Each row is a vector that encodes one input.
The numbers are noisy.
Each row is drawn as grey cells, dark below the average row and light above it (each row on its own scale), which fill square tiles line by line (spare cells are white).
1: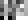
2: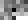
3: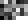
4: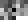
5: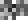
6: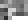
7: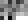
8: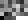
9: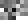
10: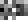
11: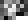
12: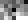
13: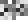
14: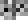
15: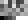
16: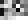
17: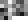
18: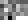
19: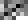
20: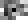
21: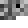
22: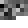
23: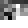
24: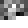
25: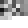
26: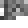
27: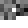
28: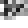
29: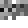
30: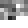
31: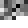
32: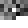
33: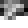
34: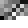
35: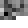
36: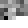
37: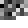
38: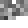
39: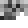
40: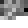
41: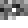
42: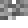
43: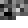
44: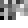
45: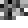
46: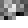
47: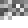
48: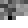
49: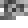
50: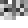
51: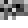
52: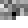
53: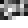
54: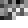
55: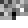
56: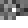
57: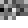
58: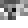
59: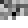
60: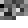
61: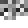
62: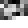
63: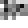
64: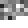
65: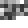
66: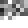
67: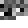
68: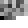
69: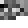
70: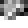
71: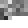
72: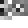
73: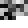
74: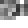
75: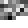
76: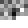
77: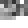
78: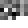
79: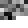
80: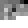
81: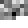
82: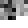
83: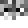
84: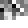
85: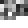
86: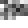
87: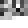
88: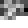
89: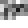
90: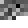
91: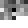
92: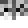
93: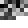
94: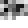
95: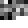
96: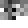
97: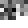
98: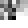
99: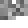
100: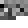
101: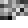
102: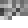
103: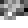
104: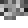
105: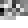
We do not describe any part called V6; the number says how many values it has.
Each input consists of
a point on a 5-point circle, together with either a point on a 5-point circle, or a value of V6.
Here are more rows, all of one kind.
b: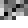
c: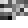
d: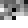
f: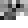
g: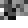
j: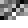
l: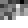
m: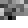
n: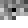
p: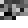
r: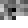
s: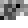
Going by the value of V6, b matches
d, j, n and r.
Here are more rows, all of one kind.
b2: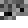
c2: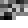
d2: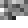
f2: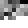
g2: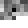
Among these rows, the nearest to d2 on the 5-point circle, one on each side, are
b2 and g2.
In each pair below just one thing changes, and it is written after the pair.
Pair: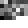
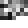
the value of V6
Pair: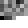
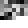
the value of V6
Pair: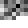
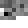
the value of V6
